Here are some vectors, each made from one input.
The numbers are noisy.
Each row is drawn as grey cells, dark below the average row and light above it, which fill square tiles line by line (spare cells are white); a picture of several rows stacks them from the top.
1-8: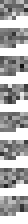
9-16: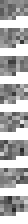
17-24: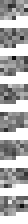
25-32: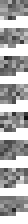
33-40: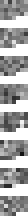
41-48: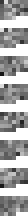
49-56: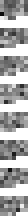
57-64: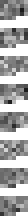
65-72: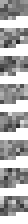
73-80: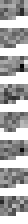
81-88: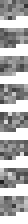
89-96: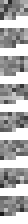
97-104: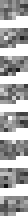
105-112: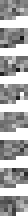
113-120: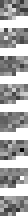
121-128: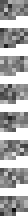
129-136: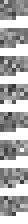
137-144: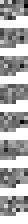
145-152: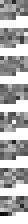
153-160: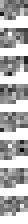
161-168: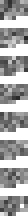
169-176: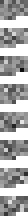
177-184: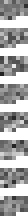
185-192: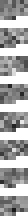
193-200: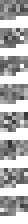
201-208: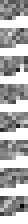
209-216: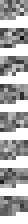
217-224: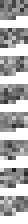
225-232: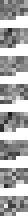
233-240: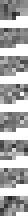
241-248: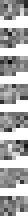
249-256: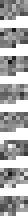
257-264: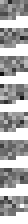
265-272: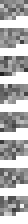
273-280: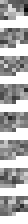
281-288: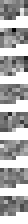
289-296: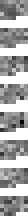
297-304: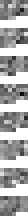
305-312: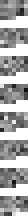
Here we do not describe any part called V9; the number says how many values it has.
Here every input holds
a node of a 16-node tree, a true/false value and two values of V9.
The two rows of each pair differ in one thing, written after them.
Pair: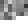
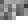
the true/false value
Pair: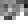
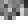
the node of the tree
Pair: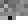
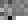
the true/false value
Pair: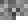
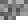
the node of the tree
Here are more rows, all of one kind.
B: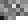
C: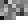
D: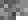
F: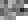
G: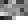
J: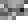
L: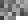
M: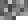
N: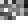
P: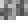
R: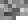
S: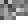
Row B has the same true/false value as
J and P.
